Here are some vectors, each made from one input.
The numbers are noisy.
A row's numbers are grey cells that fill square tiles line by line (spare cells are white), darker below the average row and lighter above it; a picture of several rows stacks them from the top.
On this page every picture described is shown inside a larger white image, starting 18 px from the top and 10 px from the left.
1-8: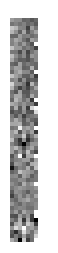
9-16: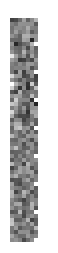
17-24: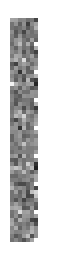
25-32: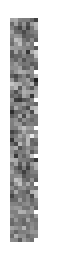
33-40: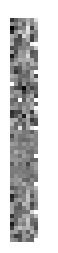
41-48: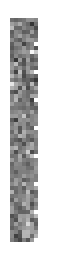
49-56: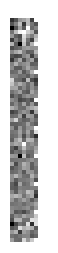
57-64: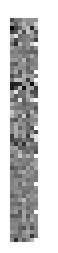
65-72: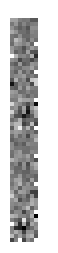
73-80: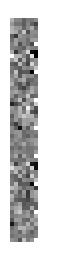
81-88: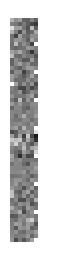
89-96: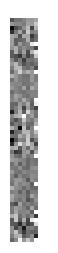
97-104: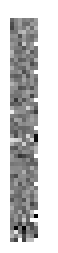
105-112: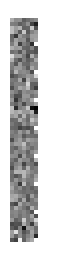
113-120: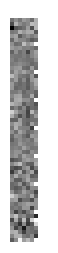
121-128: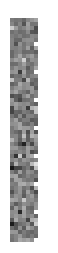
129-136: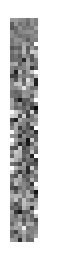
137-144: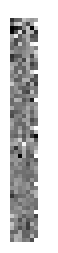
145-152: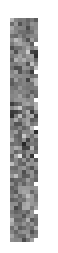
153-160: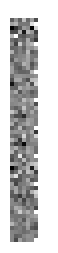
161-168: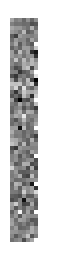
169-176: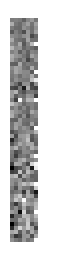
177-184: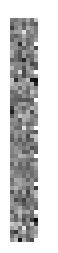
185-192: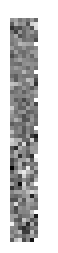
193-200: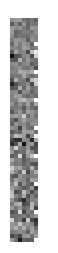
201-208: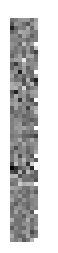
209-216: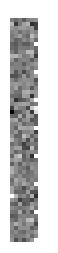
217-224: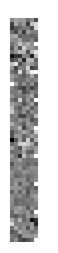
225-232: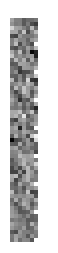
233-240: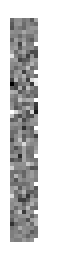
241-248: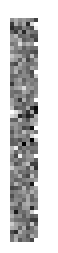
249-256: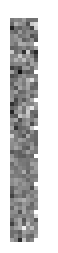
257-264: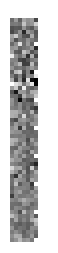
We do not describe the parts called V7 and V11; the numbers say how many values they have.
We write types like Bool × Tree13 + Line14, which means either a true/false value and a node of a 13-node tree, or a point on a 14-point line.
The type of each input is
Bool × Label5 × V7 × V11 + Label12.
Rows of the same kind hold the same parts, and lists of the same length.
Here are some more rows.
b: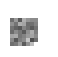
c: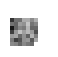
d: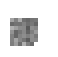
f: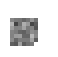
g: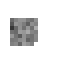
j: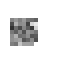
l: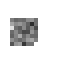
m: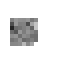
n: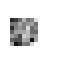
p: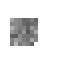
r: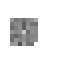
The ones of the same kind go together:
b, c, f, l, n
d, g, j, m, p, r

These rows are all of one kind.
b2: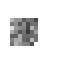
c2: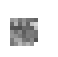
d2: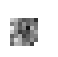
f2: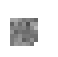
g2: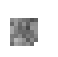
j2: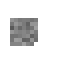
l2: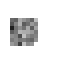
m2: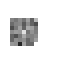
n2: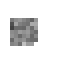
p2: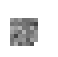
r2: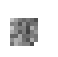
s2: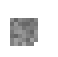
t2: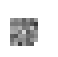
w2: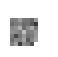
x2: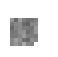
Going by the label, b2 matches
c2, f2, n2 and t2.
